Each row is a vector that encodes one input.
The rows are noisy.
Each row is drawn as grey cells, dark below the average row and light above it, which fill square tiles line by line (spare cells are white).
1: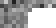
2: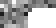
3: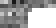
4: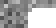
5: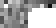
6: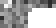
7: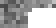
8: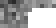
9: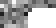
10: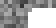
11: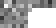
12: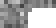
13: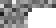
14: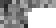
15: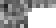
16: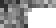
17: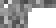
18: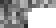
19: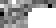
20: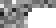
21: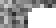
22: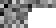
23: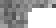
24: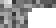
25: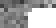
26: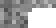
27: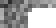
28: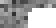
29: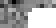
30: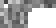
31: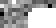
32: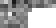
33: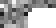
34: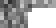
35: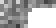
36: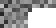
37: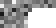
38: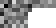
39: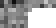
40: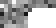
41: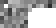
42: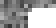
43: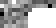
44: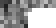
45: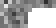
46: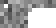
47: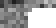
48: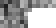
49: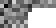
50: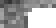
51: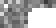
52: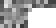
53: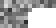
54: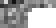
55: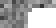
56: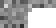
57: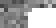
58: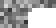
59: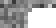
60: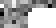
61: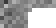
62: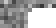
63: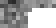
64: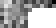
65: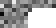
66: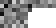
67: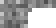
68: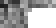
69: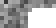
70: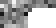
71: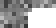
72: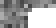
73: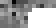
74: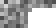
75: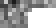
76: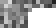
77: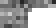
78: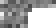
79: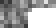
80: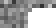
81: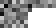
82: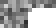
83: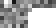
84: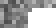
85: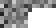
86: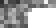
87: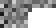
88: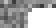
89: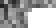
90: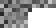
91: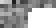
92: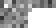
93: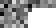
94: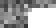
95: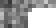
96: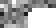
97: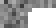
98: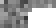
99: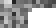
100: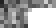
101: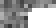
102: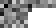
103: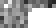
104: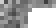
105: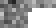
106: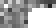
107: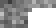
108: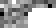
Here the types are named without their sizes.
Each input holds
a point on a line, together with either a fixed value, or four true/false values.
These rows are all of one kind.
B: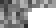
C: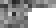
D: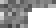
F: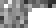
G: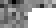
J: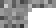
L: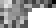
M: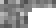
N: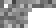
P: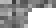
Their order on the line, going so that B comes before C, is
B, C, D, G, M, P, J, N, F, L.
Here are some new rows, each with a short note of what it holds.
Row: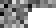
a point on a line
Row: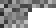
a point on a line
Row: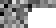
a point on a line
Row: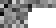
a point on a line
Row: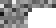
a point on a line
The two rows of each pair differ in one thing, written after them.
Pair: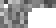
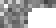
one of the four true/false values
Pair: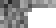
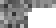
one of the four true/false values
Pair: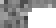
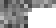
the place on the line
